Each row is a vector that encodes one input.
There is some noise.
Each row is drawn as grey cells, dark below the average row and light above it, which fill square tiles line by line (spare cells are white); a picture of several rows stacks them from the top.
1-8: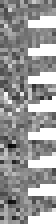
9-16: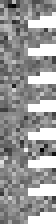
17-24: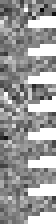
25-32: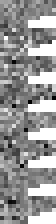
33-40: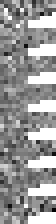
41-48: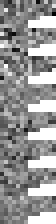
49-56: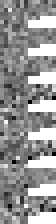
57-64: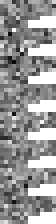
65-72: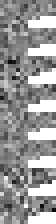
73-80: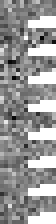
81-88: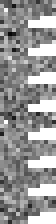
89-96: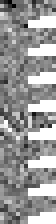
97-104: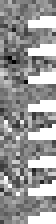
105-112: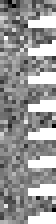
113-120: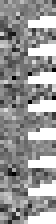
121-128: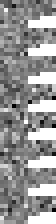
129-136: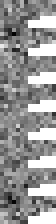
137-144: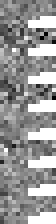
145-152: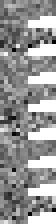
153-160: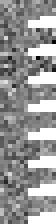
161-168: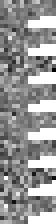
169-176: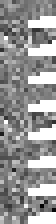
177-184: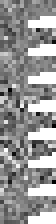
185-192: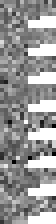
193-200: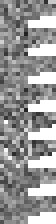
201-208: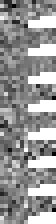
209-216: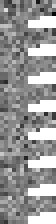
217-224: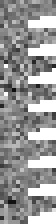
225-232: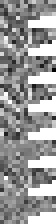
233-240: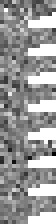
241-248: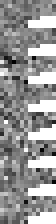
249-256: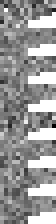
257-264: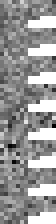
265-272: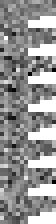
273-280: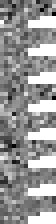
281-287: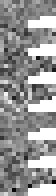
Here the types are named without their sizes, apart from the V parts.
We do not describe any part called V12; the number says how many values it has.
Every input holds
either a fixed value, or a node of a tree, or a true/false value and a value of V12.
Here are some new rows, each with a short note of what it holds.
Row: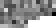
a node of a tree
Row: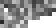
a node of a tree
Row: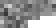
a true/false value and a value of V12
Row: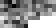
a node of a tree
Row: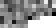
a node of a tree
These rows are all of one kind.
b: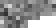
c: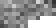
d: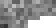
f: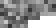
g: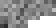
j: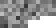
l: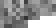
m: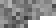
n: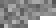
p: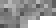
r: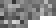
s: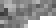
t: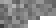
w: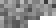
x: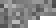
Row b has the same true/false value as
f, l, m and w.
